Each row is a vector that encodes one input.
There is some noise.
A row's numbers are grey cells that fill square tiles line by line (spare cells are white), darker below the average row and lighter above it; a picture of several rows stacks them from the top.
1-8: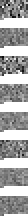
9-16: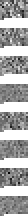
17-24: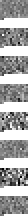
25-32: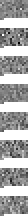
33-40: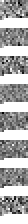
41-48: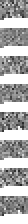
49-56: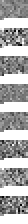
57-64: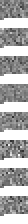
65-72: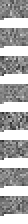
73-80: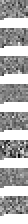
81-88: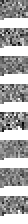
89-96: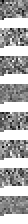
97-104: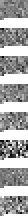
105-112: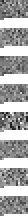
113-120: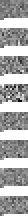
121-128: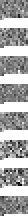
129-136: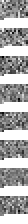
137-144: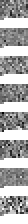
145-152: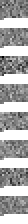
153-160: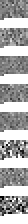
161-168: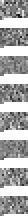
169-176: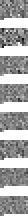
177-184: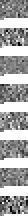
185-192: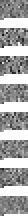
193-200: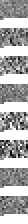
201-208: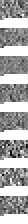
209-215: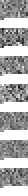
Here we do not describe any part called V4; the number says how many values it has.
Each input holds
one of 8 labels, together with either a point on a 5-point line, or a value of V4.
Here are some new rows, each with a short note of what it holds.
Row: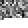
one of 8 labels and a value of V4
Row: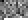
one of 8 labels and a point on a 5-point line
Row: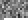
one of 8 labels and a value of V4
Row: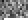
one of 8 labels and a point on a 5-point line
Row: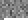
one of 8 labels and a point on a 5-point line
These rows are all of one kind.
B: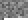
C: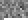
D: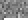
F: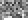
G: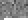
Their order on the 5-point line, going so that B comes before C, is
F, G, B, D, C.
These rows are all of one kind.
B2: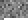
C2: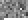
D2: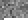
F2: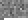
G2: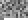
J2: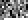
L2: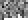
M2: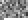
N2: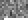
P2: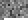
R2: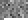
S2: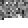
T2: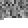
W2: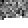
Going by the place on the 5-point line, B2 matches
C2, D2, M2 and R2.
